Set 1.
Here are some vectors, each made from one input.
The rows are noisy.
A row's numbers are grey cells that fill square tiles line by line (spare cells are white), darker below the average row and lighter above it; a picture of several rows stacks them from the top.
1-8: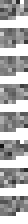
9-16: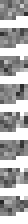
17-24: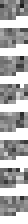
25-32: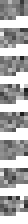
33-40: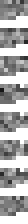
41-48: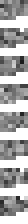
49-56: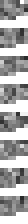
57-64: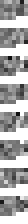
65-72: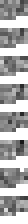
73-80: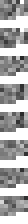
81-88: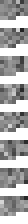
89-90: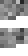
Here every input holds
a true/false value, together with either a point on a 4-point line, or a point on a 5-point line.
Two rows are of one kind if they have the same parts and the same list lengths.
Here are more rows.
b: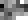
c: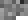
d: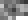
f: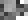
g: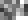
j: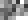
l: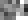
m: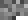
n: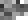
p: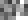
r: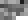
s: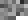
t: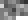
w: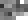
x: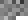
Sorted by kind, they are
b, c, f, m, n, r, s, w, x
d, g, j, l, p, t

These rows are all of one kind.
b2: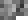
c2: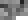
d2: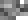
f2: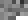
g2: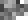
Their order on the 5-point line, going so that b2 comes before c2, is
b2, g2, c2, f2, d2.
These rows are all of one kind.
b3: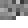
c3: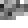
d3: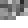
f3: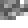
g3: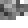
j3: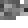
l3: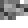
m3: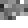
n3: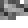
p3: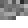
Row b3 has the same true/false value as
d3 and p3.
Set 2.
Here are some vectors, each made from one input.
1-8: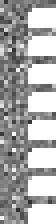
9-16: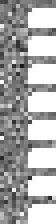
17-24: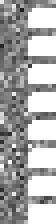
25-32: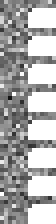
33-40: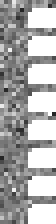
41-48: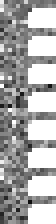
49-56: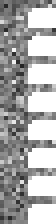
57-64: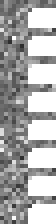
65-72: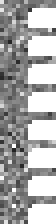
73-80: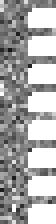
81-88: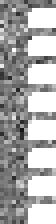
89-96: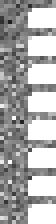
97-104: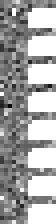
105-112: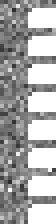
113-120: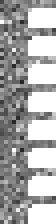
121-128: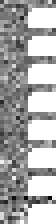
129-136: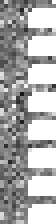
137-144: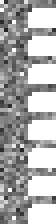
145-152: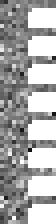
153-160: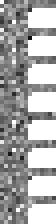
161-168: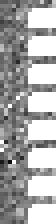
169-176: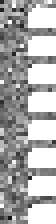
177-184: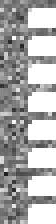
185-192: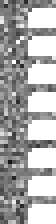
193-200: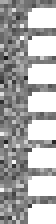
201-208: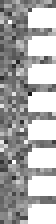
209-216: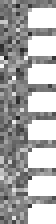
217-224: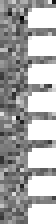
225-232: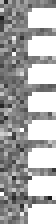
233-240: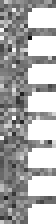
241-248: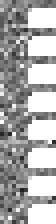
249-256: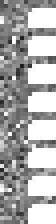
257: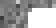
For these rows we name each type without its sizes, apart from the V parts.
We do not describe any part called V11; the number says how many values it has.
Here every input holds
a true/false value, together with either a point on a circle, or a value of V11.
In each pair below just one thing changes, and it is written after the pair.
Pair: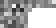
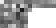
the true/false value
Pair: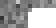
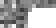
the place on the circle
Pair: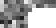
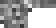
the true/false value
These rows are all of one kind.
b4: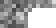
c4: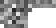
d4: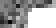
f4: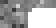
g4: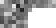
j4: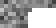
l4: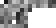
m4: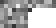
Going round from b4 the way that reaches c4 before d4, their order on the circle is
b4, g4, c4, l4, m4, j4, f4, d4.
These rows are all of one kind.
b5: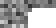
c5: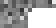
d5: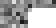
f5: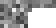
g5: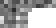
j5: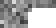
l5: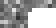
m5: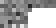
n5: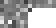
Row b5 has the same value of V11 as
d5, g5 and m5.
